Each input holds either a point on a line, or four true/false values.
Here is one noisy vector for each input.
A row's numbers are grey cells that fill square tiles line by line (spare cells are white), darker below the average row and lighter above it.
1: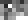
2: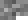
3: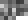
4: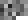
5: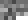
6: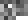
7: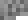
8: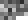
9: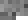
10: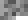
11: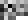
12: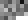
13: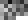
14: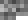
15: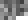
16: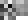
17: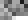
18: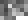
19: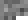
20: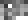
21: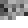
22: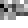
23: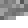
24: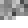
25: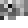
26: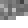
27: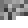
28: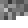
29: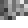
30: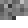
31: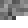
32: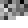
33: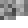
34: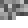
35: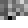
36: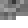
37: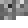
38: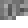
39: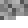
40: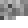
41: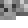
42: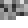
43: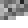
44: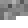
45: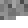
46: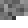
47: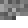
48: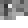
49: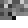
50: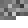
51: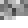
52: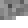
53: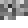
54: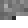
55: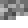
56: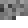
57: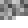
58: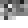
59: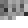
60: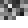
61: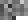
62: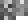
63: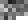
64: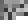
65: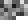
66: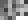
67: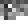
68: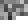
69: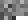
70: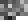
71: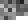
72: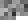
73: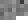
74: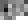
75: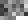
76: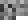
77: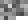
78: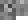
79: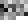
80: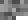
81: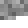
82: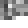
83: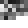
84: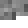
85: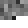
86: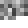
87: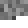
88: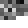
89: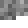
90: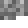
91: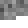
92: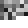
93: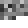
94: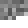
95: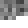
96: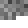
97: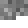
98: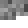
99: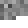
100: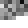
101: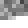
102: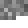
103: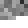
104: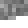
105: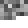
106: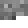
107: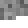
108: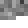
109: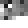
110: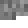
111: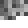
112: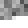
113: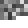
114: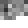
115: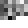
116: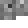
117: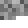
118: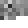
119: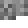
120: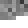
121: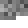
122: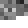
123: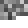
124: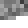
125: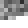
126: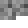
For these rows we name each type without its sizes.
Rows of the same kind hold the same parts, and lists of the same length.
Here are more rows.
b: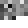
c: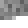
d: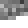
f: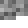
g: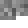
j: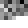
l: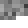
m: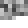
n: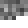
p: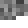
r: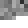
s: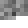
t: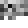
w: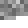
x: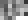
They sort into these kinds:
b, c, d, f, g, j, l, n, p, r, s, t, w
m, x

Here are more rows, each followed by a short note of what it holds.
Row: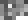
a point on a line
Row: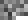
a point on a line
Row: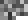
a point on a line
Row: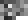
a point on a line
